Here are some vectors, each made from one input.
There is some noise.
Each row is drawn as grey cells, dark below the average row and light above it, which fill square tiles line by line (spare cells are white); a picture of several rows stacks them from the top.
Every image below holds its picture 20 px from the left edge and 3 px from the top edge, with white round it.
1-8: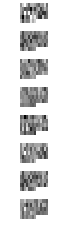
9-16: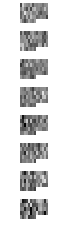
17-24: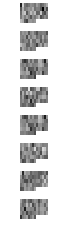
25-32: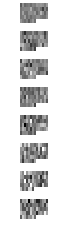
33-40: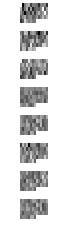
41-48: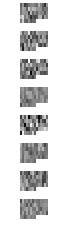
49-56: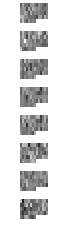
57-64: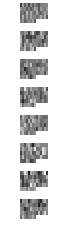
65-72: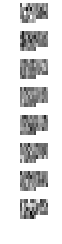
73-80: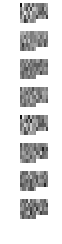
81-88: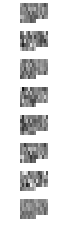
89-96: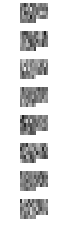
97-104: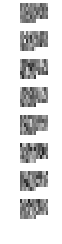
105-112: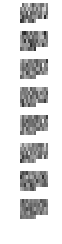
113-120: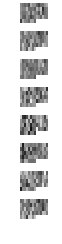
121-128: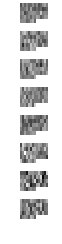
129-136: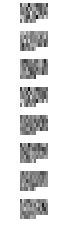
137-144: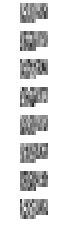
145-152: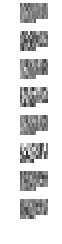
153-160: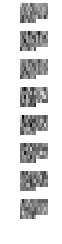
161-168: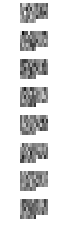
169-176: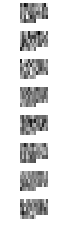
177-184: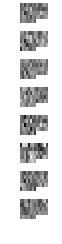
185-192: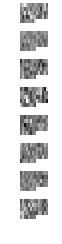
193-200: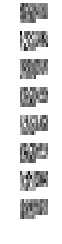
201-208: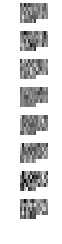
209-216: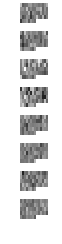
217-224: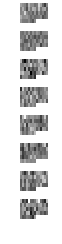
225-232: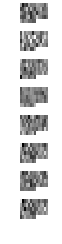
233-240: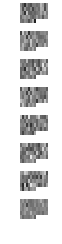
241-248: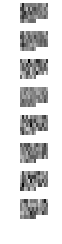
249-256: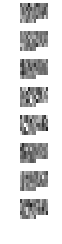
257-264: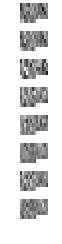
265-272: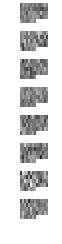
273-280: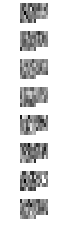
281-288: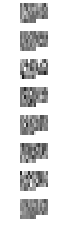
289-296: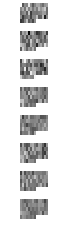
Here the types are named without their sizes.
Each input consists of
a node of a tree.
